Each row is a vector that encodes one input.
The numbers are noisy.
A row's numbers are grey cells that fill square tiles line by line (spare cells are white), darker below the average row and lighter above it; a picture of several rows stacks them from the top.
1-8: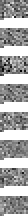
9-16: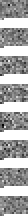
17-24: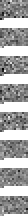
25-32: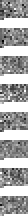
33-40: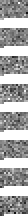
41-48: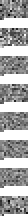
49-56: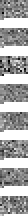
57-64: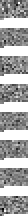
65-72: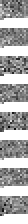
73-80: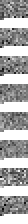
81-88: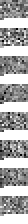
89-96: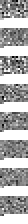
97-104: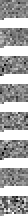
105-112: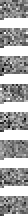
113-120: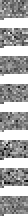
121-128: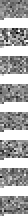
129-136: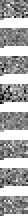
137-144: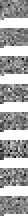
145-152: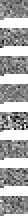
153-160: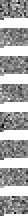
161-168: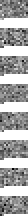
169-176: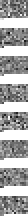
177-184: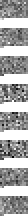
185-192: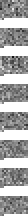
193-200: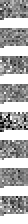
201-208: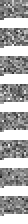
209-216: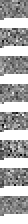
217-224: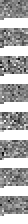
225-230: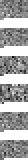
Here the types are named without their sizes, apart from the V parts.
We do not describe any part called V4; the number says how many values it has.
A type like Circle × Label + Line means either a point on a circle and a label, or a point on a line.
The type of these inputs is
((Circle + Unit) × V4 + Label) × Tree × Tree × Tree.
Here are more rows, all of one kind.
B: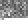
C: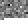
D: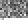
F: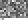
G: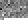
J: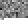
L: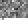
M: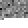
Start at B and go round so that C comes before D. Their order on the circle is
B, C, F, M, J, L, G, D.
